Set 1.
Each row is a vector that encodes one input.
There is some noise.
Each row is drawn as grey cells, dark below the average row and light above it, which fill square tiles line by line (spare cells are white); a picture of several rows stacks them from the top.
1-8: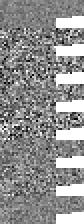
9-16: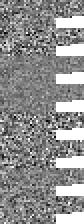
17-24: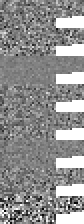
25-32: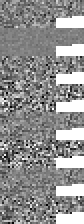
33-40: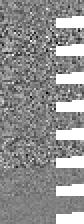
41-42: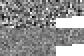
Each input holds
a point on a 5-point line.
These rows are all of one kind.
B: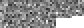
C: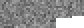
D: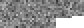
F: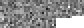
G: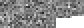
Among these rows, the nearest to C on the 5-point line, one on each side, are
B and D.
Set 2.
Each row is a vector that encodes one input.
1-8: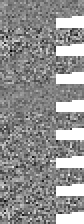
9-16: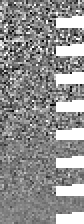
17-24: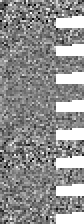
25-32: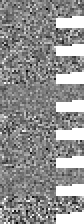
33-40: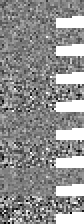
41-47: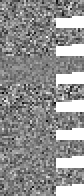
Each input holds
a point on a 10-point line.
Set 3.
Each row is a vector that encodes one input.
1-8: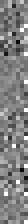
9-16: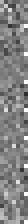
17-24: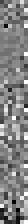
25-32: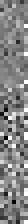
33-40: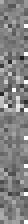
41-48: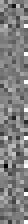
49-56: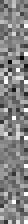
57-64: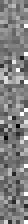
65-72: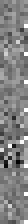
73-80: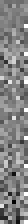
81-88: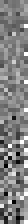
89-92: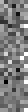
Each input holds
a point on an 11-point line.
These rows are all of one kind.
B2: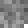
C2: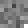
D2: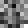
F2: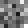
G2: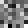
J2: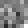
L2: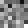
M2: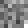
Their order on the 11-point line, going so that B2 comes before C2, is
J2, L2, D2, F2, G2, B2, C2, M2.
